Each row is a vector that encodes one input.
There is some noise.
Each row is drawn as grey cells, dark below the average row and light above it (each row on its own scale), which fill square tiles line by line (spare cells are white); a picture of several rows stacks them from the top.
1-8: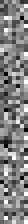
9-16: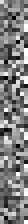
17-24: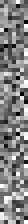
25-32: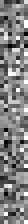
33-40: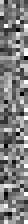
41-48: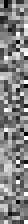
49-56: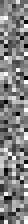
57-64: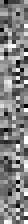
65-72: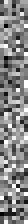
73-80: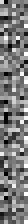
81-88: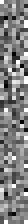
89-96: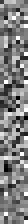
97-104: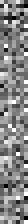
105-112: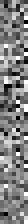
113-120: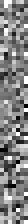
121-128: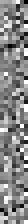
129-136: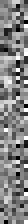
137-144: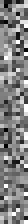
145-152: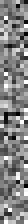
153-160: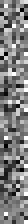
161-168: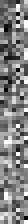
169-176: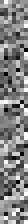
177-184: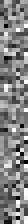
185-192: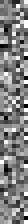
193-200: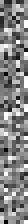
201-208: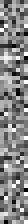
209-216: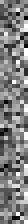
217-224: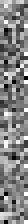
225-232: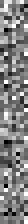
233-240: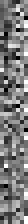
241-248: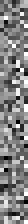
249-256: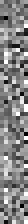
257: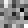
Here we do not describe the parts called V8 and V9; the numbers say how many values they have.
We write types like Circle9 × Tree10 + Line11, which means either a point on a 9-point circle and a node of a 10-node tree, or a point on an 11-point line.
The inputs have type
(Line5 × (Line5 + V9) + Tree10) × V8.
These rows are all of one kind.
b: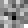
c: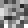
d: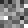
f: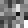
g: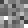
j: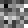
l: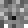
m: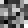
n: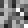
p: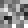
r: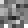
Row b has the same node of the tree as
c, l and r.
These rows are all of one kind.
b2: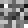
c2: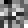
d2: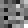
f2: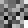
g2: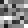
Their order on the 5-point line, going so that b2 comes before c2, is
d2, f2, b2, c2, g2.
